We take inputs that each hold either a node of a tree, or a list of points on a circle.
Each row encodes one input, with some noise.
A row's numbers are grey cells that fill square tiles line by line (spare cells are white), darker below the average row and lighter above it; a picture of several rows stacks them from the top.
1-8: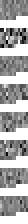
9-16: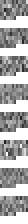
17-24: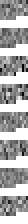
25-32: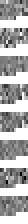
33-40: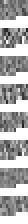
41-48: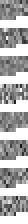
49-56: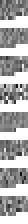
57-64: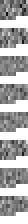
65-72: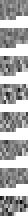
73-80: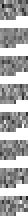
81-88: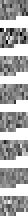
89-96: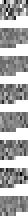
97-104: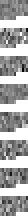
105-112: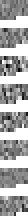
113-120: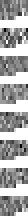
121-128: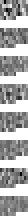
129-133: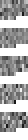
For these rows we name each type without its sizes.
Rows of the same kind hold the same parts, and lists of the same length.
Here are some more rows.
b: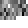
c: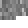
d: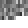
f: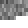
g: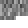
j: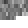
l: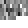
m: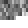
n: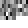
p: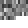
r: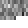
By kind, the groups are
b, f, j, m, n
c, g
d, l, p
r

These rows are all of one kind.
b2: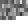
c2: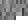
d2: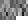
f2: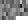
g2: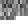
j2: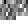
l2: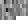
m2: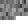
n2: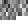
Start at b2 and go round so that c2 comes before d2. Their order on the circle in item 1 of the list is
b2, n2, l2, g2, f2, m2, c2, j2, d2.
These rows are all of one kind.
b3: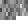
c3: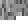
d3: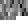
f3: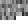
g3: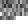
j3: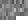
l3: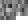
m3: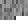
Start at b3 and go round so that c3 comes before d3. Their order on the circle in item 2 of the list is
b3, c3, l3, g3, d3, f3, j3, m3.
